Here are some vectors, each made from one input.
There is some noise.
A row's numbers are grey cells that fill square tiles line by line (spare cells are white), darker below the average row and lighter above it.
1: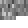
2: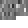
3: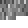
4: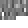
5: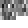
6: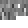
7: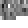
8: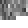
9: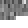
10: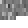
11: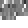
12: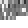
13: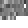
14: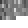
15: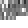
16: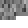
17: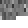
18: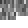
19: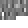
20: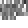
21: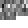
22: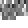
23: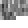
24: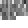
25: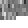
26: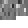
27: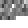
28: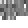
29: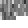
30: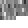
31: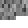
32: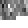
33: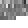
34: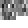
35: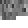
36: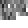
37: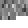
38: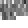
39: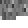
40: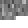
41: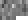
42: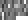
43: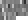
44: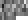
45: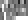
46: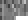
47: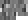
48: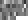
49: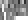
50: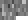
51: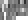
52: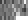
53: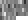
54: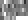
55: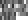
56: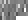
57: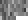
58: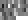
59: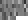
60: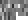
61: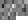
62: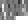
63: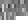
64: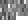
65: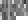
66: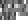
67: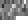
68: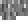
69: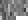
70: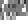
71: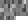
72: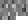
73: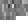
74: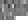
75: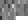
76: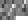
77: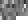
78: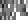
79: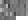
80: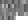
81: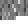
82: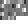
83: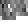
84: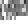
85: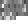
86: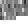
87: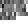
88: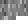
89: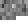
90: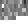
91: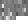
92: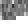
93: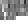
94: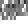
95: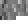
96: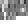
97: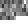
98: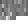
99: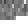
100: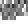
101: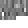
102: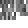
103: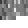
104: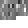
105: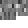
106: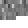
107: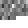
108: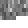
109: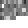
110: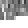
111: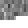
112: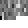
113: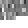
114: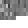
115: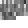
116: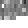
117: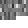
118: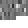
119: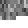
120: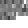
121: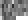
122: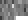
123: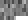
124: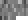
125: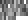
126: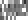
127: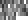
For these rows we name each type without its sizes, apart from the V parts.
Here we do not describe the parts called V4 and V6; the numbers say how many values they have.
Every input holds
a true/false value and a value of V6, together with either a point on a line, or a value of V4.
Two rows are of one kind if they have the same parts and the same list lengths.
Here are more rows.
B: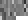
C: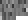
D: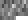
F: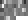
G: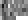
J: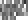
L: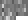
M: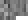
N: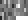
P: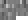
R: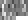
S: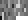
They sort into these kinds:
B, C, F, G, J, L, N, S
D, M, P, R

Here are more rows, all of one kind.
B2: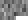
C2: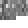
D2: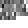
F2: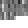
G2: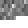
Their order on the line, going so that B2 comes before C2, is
F2, G2, B2, D2, C2.
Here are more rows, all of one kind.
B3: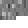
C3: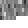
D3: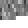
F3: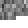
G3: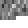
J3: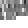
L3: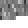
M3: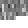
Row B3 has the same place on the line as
C3 and J3.
